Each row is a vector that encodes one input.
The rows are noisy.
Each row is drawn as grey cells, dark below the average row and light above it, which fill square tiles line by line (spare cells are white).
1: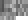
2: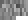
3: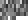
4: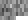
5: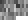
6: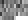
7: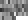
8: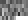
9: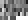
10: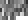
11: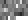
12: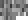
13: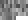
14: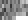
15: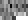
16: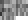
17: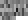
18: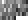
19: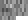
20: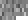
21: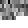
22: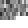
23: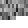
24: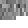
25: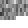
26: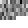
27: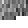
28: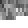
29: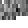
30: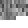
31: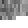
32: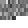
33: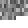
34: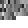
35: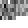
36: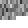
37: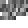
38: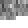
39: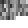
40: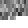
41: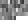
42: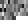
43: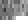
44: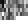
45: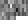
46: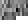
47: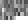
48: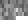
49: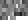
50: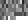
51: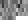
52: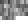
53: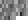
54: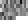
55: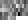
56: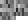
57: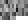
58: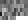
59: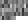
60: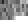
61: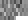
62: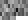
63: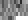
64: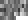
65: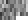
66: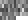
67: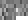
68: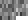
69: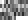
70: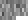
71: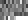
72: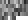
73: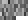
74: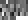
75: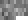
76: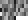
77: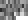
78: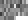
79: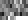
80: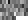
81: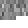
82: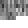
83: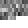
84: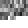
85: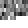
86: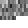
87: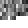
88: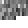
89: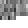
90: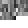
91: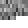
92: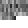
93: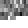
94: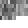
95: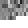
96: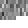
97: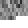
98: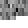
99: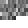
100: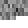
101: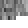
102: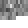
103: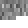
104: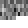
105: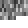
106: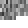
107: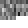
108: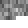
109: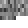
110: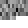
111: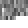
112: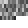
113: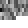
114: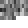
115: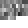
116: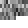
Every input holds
a true/false value, together with either one of 8 labels, or a node of an 8-node tree.
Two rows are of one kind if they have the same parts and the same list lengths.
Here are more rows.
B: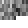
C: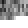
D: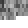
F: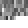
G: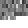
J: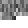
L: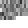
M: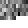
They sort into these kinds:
B, F, G, M
C, D, J, L

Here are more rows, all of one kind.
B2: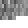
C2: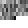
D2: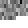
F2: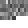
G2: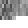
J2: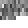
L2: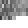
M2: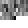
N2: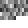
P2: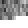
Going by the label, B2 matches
G2, J2, L2 and P2.
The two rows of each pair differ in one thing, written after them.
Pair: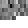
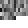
the label
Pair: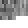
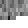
the label
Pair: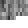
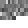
the true/false value
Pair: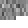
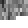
the label
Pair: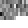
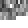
the label
